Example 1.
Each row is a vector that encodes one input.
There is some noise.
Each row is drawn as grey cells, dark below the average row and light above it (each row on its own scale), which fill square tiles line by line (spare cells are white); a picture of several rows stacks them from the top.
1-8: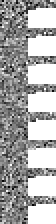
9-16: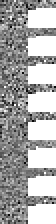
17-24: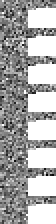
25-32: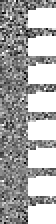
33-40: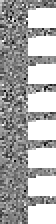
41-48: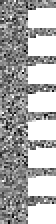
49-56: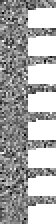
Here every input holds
either a point on a 4-point line, or a point on a 7-point line.
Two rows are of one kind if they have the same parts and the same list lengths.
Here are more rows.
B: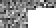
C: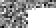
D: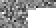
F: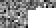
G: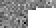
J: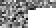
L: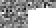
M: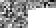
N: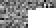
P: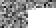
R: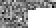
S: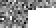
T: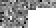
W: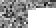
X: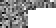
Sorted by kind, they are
B, F, G, J, N, R, S, T, X
C, D, L, M, P, W

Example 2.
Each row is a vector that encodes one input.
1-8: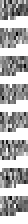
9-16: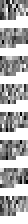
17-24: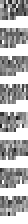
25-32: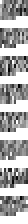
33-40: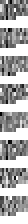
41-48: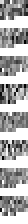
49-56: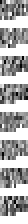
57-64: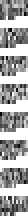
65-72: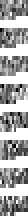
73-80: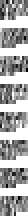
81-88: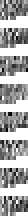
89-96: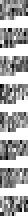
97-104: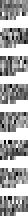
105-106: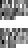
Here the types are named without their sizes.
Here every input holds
a list of points on a circle.
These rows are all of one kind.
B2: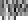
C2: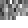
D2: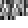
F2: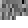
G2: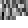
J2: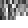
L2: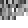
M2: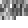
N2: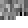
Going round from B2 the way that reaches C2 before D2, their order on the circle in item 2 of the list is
B2, M2, C2, G2, J2, F2, L2, D2, N2.
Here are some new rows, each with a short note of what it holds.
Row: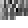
a list of one item
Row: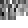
a list of two items
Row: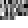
a list of one item
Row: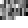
a list of two items
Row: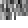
the empty list
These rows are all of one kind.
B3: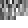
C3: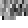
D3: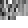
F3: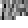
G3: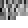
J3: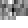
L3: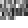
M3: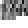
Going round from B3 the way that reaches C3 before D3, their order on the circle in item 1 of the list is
B3, F3, M3, C3, J3, D3, L3, G3.
